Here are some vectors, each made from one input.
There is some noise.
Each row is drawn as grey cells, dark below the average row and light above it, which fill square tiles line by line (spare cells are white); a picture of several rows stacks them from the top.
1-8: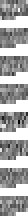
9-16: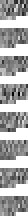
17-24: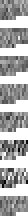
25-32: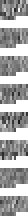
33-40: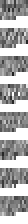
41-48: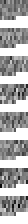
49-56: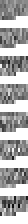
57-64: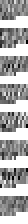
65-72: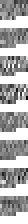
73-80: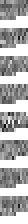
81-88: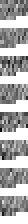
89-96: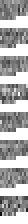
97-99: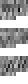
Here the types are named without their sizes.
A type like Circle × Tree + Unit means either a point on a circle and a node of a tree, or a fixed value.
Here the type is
List(Line).
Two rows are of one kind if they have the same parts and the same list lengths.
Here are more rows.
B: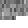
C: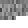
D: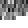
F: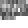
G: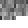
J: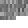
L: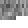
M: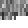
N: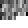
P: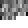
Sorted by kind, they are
B, D, L
C, G, J
F, M
N, P

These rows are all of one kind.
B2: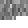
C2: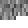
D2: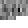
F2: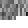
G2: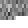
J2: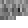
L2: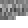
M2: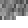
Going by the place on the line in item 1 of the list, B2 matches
C2 and F2.
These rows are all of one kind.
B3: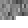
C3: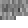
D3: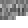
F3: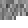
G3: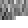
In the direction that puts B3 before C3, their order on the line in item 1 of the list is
B3, D3, G3, C3, F3.
